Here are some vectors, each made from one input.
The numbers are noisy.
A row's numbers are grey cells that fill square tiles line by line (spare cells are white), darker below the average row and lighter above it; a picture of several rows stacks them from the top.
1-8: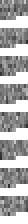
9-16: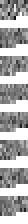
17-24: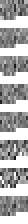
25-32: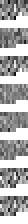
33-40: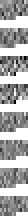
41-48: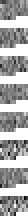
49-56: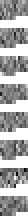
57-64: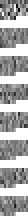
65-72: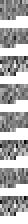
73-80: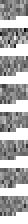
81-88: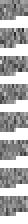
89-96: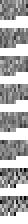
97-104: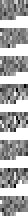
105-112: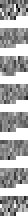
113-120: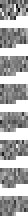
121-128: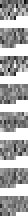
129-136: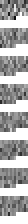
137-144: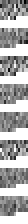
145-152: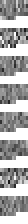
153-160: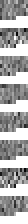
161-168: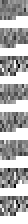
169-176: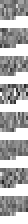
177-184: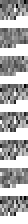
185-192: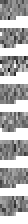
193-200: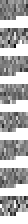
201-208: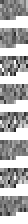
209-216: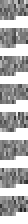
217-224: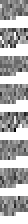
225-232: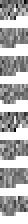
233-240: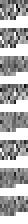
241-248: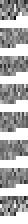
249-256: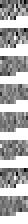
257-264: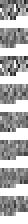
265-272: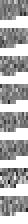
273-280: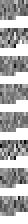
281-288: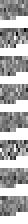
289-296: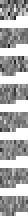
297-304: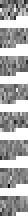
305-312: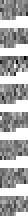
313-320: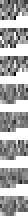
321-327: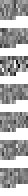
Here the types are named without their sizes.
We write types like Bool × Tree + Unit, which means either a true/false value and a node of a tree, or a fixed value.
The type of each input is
Circle × Label × Line + Tree.
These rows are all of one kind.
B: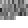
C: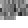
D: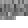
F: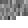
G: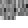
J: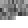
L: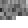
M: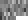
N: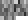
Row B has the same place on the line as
D and N.
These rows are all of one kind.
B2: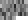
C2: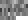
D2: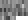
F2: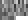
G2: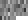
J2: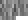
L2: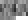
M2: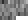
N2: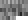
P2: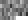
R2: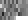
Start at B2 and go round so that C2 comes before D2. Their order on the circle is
B2, F2, J2, C2, G2, M2, D2, N2, P2, L2, R2.
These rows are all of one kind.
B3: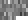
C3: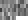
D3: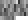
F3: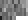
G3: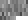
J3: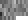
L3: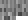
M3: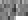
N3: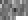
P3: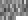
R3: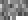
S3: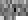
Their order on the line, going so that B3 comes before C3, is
R3, N3, J3, B3, F3, D3, C3, M3, L3, S3, P3, G3.
